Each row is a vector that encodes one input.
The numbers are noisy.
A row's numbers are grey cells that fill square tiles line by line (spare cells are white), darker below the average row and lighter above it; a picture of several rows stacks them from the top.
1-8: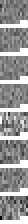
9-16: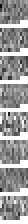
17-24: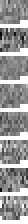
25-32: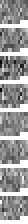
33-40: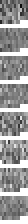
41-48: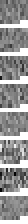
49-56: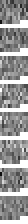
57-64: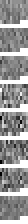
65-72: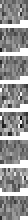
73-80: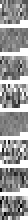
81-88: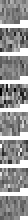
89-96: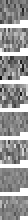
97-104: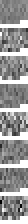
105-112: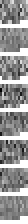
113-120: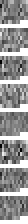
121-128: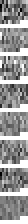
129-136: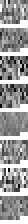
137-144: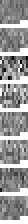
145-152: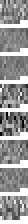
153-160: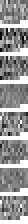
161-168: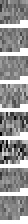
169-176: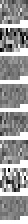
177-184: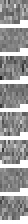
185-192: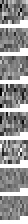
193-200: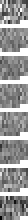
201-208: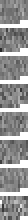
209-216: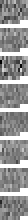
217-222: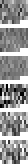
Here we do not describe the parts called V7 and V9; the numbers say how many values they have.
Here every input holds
a point on an 8-point line, together with either a point on an 8-point line and a value of V7, or a value of V9.
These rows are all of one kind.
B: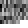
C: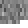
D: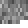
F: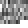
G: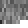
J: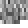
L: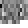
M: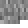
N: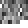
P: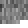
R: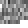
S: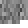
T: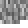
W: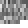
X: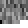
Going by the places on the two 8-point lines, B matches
J, R, S and X.
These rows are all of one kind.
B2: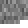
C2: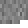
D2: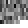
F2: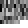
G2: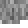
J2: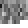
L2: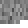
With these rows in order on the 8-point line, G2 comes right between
F2 and L2.
